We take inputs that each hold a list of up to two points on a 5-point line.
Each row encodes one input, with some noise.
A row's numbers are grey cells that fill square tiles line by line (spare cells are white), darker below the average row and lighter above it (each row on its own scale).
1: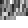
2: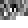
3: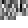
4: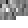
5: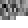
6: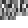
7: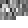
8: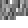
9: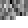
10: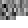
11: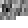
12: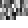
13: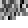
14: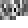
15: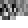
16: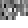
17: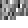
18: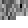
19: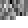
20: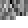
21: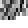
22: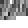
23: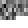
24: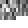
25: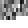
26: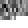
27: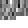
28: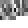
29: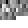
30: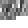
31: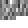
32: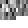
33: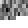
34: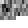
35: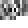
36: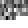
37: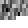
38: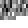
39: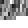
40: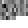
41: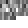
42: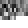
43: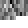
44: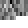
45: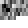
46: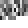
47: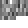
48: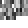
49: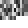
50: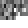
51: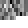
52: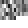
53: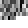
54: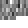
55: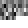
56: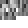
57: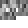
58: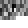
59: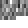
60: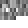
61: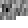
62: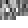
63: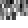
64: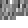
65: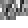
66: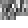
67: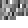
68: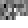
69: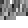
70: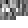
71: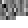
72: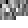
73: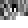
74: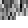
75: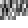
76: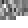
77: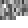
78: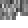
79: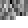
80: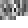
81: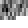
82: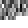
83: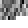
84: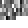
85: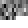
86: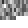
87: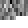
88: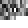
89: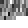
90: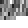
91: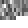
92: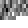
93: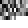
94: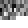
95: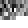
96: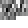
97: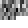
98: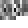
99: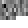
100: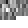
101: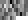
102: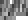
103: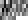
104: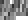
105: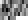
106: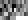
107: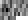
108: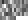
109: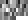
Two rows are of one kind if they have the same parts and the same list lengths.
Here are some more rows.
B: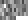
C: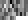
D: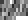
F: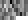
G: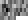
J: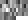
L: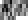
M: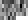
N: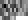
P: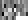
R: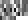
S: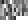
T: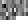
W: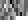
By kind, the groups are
B, D, J, R, S
C, F, W
G, L, M, N, P, T

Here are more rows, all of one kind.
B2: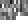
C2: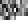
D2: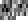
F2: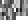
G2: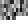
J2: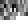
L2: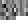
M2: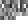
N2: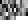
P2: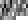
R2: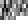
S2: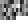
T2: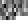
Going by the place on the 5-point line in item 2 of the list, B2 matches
J2, M2, P2 and R2.
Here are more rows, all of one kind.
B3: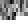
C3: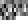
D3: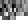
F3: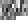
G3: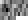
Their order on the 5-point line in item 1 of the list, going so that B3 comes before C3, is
G3, F3, B3, C3, D3.
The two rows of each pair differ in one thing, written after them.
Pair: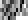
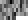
the place on the 5-point line in item 1 of the list
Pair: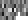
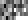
the place on the 5-point line in item 2 of the list
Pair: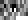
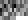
the place on the 5-point line in item 2 of the list
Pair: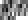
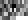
the place on the 5-point line in item 1 of the list
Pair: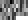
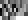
the place on the 5-point line in item 1 of the list
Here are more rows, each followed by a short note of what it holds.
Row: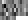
a list of two items
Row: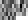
a list of two items
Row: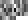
a list of one item
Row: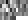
a list of one item
